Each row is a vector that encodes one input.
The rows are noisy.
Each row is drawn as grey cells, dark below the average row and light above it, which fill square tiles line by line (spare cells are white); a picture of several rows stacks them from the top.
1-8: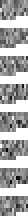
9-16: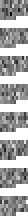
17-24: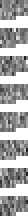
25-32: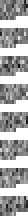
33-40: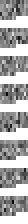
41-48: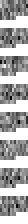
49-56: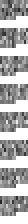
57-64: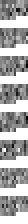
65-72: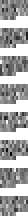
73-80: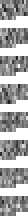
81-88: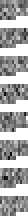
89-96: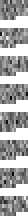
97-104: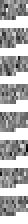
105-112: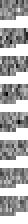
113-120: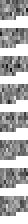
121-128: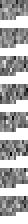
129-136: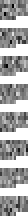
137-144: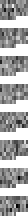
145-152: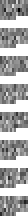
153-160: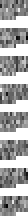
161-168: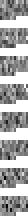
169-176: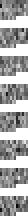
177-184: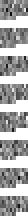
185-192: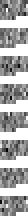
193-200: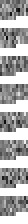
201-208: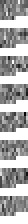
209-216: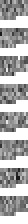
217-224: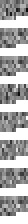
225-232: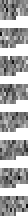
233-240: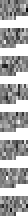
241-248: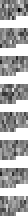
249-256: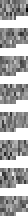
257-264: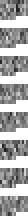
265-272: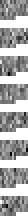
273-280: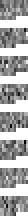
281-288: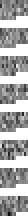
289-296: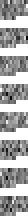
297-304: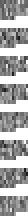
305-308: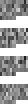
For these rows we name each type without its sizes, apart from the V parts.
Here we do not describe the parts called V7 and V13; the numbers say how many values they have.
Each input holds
a value of V13, together with either a label and a true/false value, or a value of V7.
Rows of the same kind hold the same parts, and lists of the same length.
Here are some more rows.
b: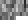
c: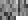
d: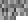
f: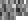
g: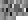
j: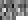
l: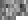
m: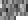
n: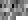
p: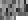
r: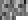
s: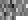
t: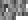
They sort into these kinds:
b, d, j, l, n, r, s, t
c, f, g, m, p

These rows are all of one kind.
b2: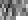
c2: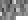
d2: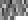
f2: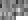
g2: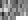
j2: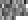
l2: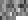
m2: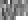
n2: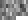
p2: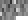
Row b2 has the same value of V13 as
c2, d2, j2 and p2.
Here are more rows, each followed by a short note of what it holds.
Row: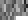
a value of V7 and a value of V13
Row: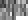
a value of V7 and a value of V13
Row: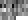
a value of V7 and a value of V13
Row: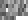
a value of V7 and a value of V13
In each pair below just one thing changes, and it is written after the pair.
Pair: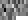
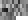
the value of V13
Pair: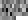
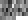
the value of V13
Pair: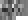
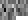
the value of V13
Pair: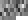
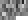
the label
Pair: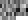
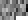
the label
